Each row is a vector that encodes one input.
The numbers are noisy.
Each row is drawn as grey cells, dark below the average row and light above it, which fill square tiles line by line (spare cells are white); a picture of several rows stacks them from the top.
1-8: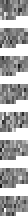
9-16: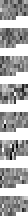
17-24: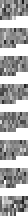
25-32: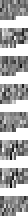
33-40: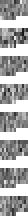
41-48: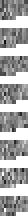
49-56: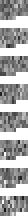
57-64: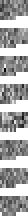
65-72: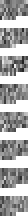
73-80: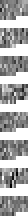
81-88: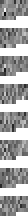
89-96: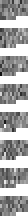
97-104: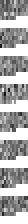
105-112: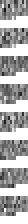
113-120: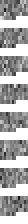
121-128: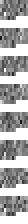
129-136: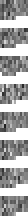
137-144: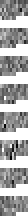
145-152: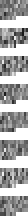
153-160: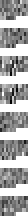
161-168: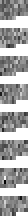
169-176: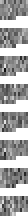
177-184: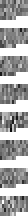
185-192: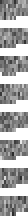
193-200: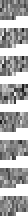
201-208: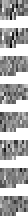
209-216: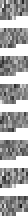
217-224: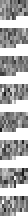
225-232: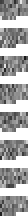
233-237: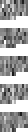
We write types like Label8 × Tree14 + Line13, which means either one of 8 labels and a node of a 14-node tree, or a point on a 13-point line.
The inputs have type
(Bool × Bool × Bool × Bool + Unit) × Line6 + Line4.
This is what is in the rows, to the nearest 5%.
About 10% of them hold a point on a 4-point line. The rest hold a point on a 6-point line, together with either a fixed value, or four true/false values.
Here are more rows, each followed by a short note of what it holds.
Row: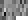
a point on a 6-point line and four true/false values
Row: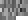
a point on a 6-point line and four true/false values
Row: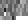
a point on a 6-point line and four true/false values
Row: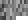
a point on a 6-point line and four true/false values
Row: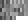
a point on a 6-point line and four true/false values
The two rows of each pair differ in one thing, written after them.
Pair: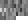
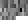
one of the four true/false values
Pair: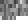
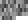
the place on the 6-point line
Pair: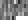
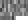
one of the four true/false values
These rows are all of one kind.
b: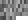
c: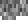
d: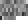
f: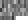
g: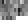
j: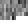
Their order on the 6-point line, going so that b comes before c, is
j, f, b, d, g, c.
